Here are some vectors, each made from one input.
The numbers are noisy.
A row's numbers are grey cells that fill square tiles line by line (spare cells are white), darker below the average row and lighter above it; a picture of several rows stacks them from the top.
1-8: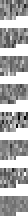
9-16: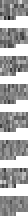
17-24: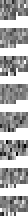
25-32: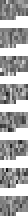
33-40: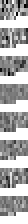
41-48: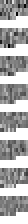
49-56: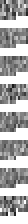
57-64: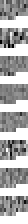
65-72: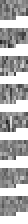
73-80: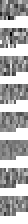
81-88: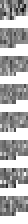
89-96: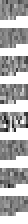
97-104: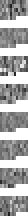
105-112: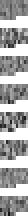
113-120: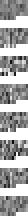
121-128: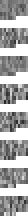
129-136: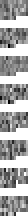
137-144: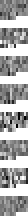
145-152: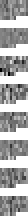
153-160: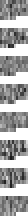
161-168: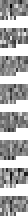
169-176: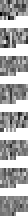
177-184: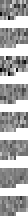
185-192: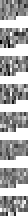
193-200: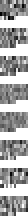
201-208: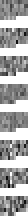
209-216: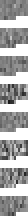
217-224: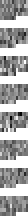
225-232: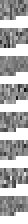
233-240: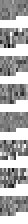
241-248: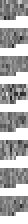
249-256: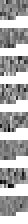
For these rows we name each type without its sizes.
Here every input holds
a node of each of two trees.
